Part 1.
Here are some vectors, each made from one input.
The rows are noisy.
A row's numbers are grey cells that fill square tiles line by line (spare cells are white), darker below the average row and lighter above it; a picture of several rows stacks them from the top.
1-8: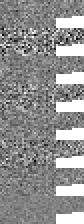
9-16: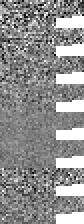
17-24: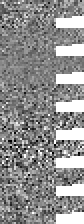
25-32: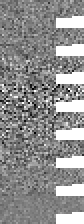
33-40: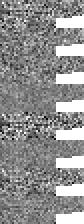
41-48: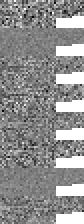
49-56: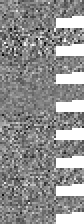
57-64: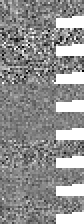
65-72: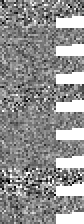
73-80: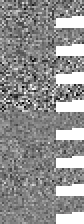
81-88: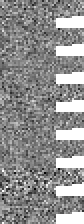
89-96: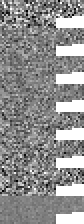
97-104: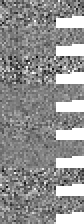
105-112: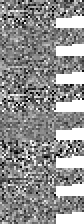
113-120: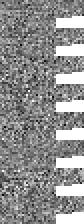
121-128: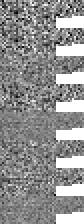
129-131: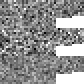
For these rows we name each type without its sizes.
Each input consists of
a point on a circle, a node of a tree and three true/false values.
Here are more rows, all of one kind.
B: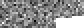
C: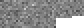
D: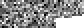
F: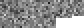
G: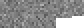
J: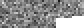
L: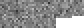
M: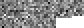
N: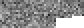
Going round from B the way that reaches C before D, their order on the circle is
B, F, M, C, D, J, N, G, L.
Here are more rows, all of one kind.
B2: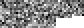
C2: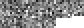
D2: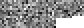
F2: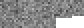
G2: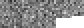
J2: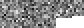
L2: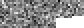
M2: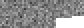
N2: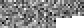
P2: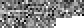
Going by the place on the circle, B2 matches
F2 and L2.
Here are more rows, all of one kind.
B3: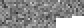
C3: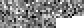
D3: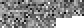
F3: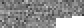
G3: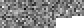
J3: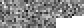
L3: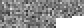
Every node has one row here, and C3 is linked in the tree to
B3 and F3.
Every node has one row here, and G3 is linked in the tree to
D3 and F3.
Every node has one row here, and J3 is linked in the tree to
L3.
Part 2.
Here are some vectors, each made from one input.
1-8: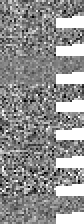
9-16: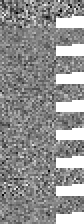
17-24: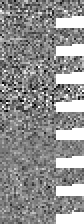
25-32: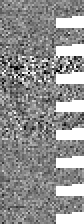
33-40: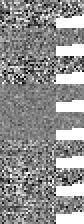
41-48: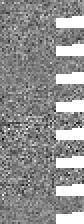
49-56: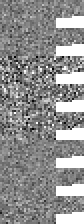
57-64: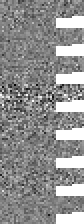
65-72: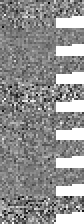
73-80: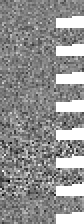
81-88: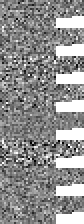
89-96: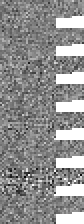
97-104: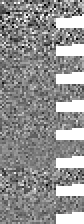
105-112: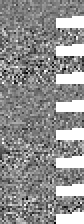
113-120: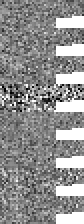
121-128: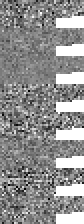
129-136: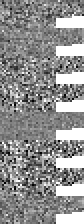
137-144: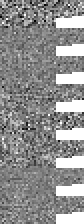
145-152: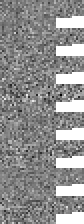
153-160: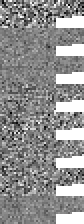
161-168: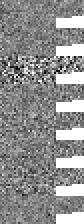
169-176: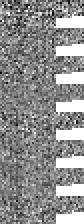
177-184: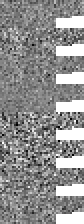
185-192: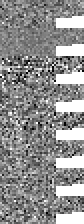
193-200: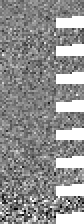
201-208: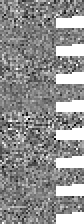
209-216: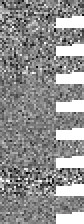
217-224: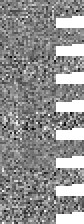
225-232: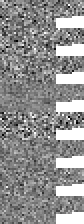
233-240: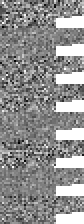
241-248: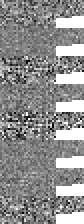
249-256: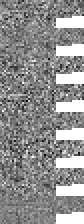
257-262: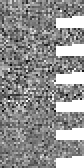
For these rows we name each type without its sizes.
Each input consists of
either a node of a tree, or a list of points on a circle.
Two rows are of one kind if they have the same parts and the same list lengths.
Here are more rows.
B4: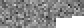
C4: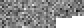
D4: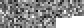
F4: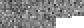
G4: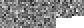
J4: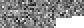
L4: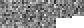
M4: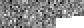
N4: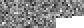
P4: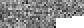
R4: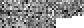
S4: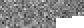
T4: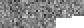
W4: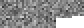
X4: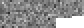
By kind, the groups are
B4, C4, F4, G4, J4, R4, S4, W4, X4
D4, L4, P4
M4, N4
T4

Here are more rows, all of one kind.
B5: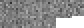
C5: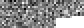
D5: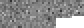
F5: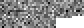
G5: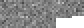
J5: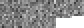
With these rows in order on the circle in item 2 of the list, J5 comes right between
C5 and G5.
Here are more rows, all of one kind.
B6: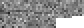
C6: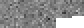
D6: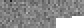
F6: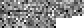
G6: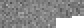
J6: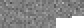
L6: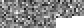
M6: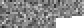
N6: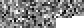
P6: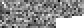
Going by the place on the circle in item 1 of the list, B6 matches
F6 and M6.
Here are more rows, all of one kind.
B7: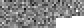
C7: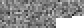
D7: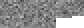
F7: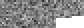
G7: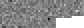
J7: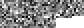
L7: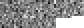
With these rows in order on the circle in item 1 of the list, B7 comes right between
C7 and D7.
